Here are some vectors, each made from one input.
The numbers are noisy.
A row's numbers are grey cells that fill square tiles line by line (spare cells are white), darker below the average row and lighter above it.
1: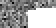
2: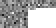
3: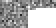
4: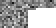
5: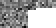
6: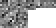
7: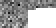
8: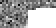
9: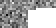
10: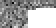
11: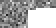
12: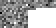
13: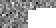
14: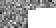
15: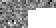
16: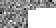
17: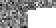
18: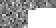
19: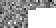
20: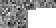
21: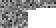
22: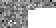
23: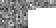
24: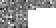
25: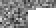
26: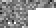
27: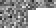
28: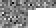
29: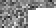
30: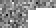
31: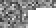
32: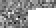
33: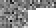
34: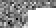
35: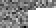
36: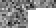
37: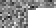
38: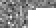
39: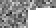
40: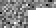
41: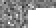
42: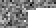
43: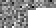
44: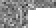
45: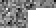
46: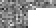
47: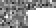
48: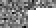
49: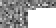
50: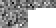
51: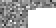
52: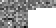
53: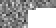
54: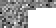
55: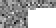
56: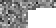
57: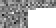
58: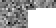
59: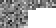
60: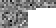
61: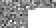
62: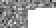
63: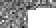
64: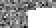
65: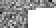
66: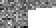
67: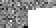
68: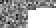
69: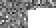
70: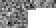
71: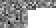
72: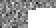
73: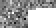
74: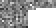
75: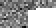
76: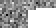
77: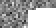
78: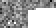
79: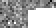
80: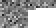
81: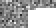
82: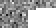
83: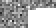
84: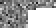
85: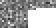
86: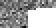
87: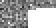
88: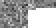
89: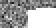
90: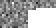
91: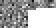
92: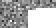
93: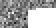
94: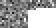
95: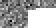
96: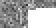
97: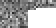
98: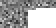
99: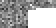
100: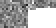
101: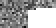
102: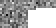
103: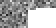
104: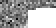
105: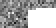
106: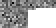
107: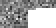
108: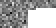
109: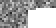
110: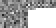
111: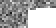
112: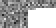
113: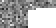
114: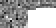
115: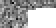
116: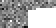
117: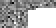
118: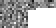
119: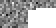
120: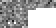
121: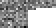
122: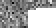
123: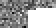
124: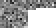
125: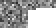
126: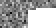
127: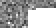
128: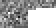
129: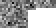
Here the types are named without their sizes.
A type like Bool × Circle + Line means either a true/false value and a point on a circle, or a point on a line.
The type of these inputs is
(Line + Tree) × Tree.
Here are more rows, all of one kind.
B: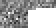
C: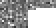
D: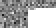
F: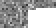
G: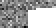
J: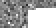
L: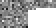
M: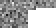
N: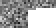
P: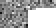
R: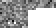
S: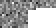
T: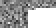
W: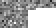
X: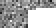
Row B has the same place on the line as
F, G, M and W.
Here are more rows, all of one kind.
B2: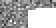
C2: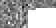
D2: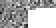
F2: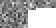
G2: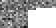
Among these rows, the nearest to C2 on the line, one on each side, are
F2 and G2.
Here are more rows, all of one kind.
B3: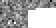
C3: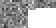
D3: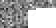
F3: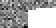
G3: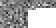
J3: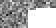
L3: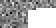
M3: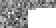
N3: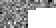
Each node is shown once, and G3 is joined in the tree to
C3 and M3.
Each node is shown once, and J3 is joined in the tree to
C3 and L3.
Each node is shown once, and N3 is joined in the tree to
B3.
